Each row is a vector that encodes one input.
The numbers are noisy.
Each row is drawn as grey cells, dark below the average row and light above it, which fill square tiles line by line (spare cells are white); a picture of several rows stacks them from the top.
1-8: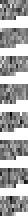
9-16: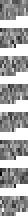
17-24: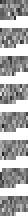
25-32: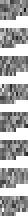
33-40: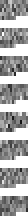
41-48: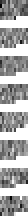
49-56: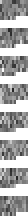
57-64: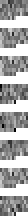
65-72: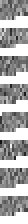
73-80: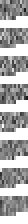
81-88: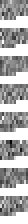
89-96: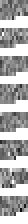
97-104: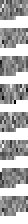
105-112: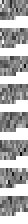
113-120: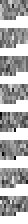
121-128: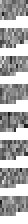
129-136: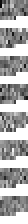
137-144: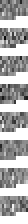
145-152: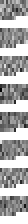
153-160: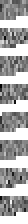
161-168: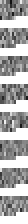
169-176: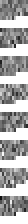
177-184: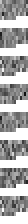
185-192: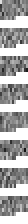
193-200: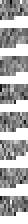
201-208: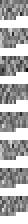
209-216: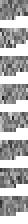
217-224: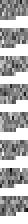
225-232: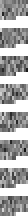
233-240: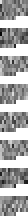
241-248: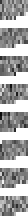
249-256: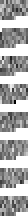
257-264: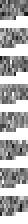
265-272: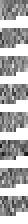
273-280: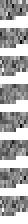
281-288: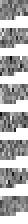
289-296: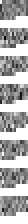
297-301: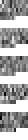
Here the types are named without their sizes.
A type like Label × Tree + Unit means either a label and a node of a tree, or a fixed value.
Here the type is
(Bool × Circle + Unit) × Label.
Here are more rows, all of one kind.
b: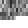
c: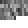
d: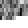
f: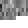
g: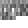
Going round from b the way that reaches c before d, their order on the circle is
b, g, c, f, d.
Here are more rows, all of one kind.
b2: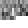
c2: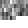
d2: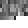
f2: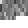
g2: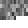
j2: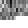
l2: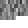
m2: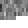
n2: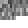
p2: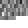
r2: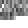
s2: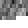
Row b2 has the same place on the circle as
c2 and r2.
